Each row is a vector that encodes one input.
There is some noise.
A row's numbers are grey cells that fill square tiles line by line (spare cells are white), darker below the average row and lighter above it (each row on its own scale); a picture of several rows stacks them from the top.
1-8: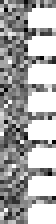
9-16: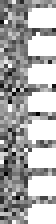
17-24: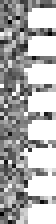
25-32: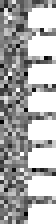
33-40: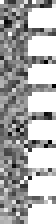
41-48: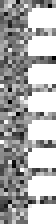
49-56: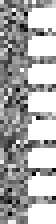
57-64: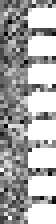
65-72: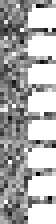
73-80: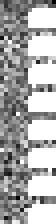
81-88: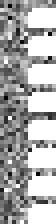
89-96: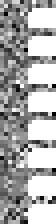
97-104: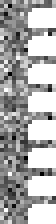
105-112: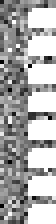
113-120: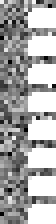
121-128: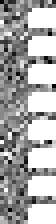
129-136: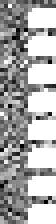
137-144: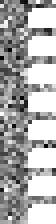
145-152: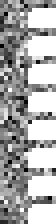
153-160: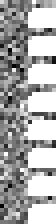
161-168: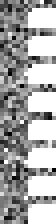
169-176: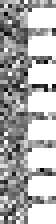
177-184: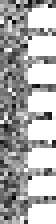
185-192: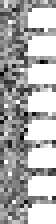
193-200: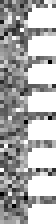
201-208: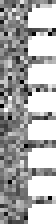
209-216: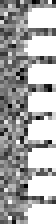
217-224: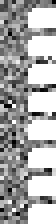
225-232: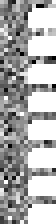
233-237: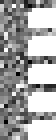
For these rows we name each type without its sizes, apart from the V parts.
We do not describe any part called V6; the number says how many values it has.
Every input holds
a label, together with either a point on a circle, or a value of V6.
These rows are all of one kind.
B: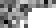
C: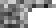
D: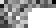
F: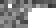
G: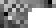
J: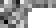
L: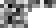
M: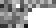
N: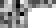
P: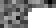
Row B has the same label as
G, J and N.
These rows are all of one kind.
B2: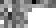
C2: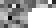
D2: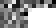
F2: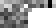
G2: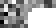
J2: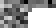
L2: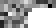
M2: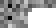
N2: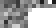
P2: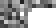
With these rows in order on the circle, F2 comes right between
J2 and L2.
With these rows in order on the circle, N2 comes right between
C2 and M2.
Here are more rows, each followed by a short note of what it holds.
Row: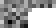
a point on a circle and a label
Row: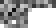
a point on a circle and a label
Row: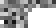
a point on a circle and a label
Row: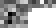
a point on a circle and a label
